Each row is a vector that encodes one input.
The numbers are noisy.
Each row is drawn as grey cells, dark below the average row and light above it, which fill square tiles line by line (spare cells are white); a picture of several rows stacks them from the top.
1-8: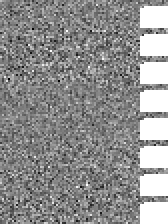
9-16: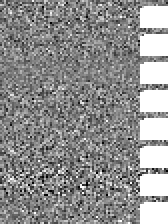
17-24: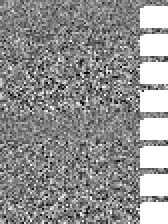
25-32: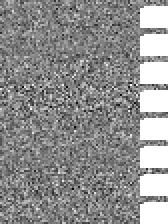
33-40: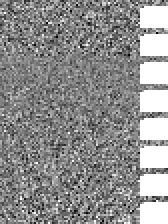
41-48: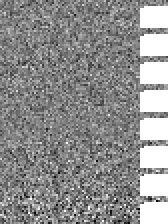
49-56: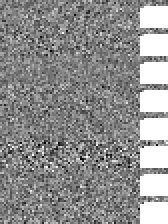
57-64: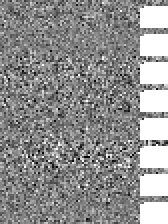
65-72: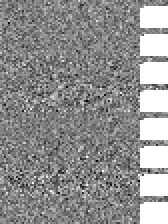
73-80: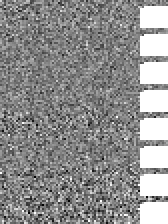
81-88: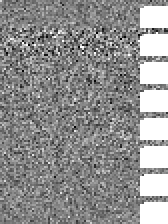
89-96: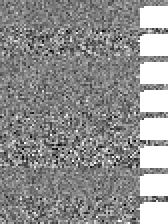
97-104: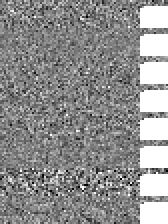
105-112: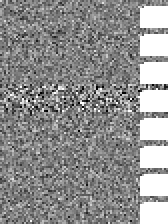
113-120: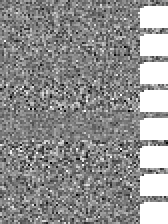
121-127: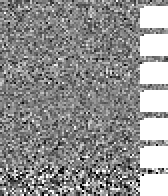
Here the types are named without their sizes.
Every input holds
either a point on a circle, or a fixed value, or a label and a true/false value.
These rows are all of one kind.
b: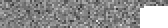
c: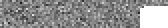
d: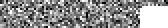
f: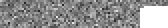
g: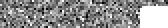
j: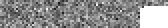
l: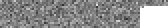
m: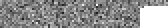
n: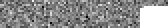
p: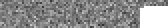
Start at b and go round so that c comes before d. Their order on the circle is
b, c, f, l, m, g, d, n, j, p.
